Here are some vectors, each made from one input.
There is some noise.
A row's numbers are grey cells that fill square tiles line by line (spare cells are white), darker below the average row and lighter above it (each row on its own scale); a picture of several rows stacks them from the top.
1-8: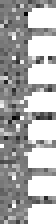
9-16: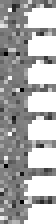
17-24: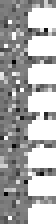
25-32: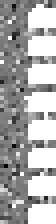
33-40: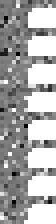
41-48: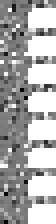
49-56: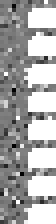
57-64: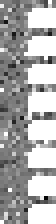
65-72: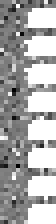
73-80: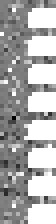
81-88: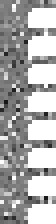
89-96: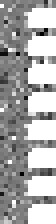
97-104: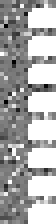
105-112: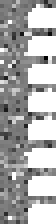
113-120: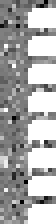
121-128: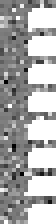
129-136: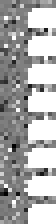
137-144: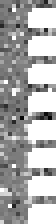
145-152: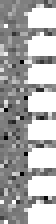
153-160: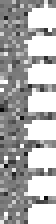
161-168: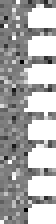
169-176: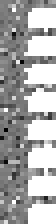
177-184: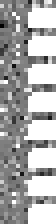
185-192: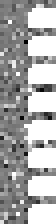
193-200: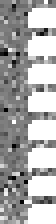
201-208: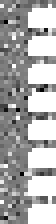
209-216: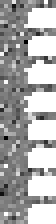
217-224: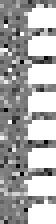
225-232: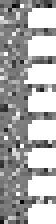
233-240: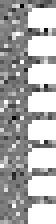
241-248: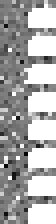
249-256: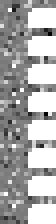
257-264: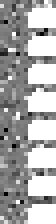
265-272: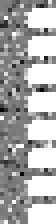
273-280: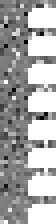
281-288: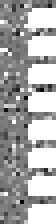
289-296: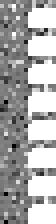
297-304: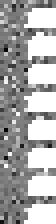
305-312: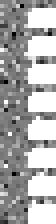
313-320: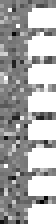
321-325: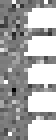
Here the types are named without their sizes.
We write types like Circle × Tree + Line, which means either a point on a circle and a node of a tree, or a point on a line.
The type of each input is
(Bool × Bool × Bool + Unit) × Label.
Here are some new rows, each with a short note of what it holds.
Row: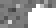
a label and three true/false values
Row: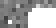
a label and three true/false values
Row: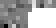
a label and three true/false values
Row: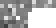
a label and three true/false values
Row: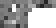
a label and three true/false values
